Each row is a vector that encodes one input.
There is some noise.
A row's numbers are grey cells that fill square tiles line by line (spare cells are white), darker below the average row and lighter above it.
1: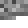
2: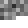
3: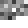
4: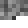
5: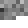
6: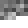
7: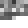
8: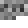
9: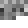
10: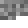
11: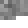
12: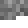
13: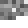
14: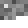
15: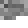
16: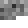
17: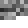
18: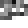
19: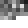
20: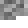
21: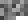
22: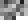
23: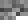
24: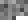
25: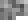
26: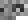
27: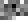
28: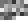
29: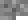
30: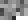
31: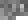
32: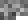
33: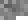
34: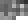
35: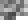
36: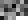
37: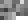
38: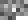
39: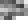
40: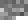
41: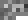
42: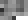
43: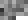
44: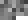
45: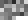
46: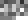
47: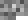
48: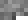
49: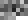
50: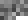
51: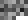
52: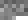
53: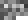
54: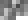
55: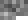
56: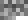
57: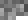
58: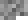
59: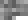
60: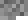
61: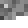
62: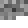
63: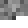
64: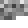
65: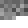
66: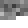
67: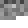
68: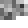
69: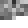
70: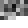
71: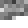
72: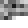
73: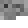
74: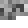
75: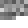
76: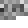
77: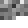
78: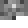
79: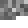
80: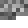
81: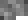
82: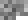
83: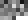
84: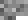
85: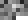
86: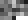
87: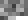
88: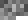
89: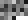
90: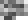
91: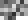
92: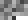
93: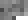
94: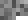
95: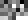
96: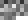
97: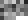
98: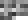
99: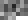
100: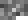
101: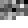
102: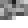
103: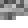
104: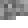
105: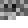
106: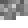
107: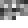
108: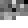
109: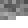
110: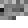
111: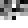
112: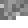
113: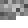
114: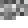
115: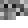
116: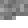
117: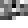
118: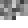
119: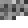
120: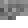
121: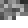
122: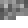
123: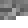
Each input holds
a node of an 11-node tree, together with either a point on a 7-point line, or a node of an 8-node tree.
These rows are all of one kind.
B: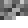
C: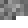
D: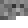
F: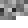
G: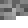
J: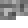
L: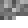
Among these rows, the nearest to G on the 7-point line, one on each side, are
F and L.
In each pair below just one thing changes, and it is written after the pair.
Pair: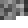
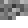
the place on the 7-point line
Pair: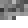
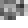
the node of the tree
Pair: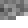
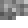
the node of the tree
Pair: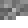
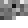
the place on the 7-point line
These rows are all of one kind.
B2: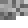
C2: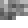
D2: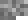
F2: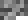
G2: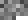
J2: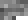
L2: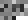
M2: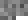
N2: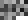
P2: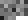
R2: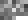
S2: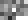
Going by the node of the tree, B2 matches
D2, G2, J2 and L2.
